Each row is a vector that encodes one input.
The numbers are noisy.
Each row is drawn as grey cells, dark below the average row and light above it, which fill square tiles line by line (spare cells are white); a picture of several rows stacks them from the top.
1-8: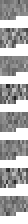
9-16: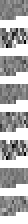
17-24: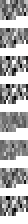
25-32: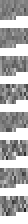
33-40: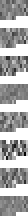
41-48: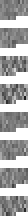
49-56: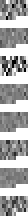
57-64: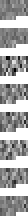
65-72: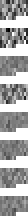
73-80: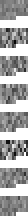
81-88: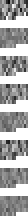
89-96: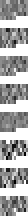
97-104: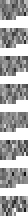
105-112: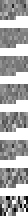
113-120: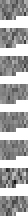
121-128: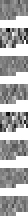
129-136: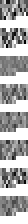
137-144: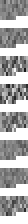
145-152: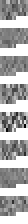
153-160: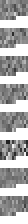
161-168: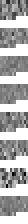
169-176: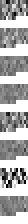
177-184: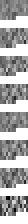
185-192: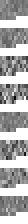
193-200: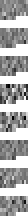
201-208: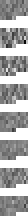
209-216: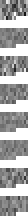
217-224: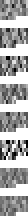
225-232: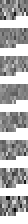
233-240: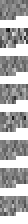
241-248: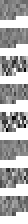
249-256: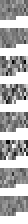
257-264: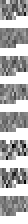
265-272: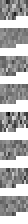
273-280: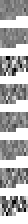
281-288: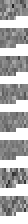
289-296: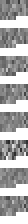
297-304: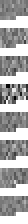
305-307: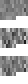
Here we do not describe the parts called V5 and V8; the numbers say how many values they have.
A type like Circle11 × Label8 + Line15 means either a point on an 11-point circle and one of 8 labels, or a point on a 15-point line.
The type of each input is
(Bool × Bool × Bool × Bool × Bool + V8) × V5 + Label12.
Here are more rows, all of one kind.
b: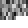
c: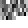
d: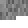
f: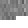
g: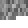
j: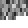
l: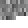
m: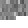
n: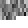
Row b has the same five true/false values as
c, f and m.
